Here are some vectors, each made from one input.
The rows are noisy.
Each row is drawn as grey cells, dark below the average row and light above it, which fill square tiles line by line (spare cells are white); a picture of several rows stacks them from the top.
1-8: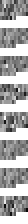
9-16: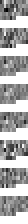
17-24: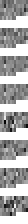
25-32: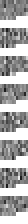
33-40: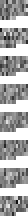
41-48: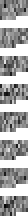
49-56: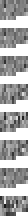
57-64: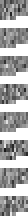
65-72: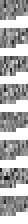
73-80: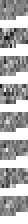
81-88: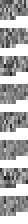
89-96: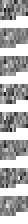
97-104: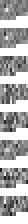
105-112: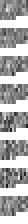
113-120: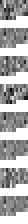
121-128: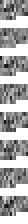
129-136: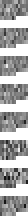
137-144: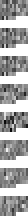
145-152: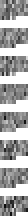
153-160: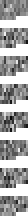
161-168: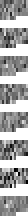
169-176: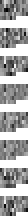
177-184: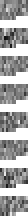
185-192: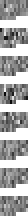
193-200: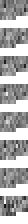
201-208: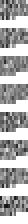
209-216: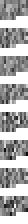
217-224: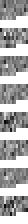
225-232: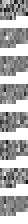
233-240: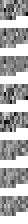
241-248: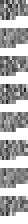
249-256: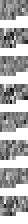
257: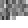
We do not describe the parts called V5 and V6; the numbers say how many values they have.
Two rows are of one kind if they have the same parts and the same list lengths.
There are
5 kinds of row.
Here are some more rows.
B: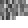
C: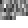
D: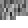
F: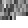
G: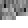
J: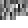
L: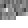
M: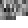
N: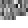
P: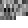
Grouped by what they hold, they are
B
C, F, M, P
D, J
G, L
N

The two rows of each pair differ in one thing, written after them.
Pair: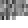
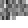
the value of V6
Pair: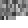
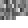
the value of V6
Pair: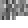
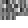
the true/false value
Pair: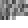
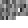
the true/false value
